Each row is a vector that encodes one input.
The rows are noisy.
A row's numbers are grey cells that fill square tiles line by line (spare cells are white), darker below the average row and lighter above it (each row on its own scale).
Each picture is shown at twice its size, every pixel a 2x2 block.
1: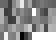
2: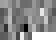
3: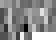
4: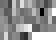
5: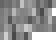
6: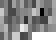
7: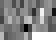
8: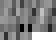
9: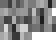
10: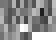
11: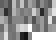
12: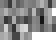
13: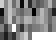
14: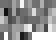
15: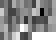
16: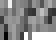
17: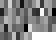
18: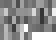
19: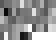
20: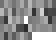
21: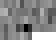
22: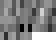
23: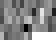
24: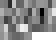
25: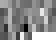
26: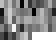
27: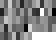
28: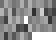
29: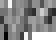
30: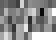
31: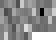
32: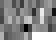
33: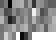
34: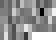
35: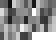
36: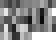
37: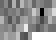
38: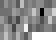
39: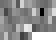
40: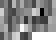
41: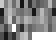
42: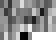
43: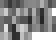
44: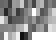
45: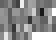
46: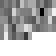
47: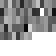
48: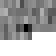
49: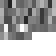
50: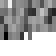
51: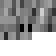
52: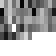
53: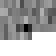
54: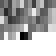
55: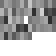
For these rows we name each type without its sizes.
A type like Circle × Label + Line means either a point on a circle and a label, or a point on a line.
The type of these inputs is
Label + Line × Line.
